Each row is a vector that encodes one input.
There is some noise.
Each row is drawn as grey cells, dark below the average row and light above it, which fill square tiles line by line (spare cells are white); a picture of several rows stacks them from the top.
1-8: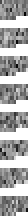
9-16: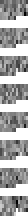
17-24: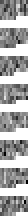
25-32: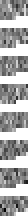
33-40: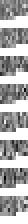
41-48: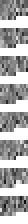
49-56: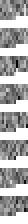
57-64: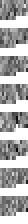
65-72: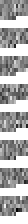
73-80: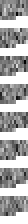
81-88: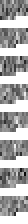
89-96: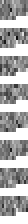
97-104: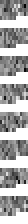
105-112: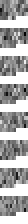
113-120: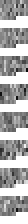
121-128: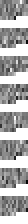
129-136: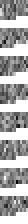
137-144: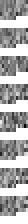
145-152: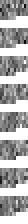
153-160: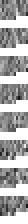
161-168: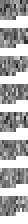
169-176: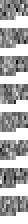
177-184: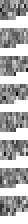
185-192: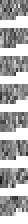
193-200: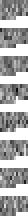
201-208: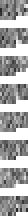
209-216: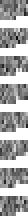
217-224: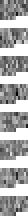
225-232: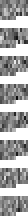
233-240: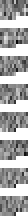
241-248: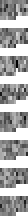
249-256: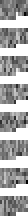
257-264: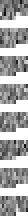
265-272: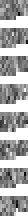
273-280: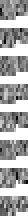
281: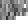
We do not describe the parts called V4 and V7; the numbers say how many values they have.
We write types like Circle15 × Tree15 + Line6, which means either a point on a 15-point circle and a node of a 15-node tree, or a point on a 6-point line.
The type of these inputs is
(Circle11 + Line9) × (Line6 + V4) × V7.
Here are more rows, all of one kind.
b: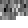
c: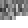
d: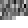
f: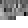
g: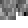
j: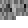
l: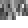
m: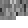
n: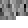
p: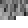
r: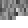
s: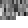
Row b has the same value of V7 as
f and j.
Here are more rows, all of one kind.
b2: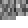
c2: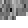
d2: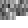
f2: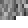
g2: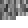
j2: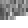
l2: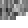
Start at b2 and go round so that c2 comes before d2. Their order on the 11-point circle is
b2, c2, l2, j2, g2, f2, d2.
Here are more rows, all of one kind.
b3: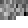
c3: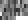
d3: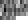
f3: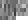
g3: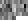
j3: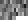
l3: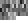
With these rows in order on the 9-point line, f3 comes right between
b3 and l3.
